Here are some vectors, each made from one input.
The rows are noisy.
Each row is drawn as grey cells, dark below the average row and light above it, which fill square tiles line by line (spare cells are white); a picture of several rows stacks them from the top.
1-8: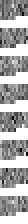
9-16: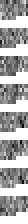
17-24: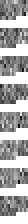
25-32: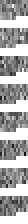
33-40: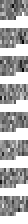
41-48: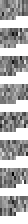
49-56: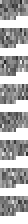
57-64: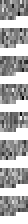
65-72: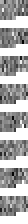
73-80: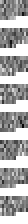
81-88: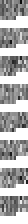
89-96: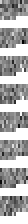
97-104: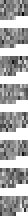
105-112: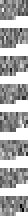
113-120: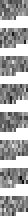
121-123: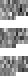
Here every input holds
a point on a 7-point line and four true/false values, together with either a point on a 5-point line, or a point on a 7-point line.
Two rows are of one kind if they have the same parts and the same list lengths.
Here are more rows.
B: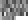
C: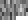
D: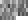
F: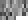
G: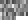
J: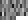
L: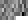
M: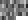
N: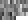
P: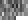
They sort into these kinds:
B, G, M, P
C, D, F, J, L, N

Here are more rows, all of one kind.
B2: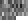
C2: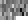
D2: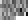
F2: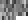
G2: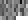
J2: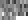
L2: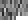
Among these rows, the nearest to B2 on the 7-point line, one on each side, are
F2 and G2.
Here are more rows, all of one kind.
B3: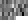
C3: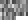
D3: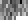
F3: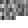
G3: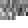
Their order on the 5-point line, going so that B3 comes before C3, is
B3, F3, D3, C3, G3.
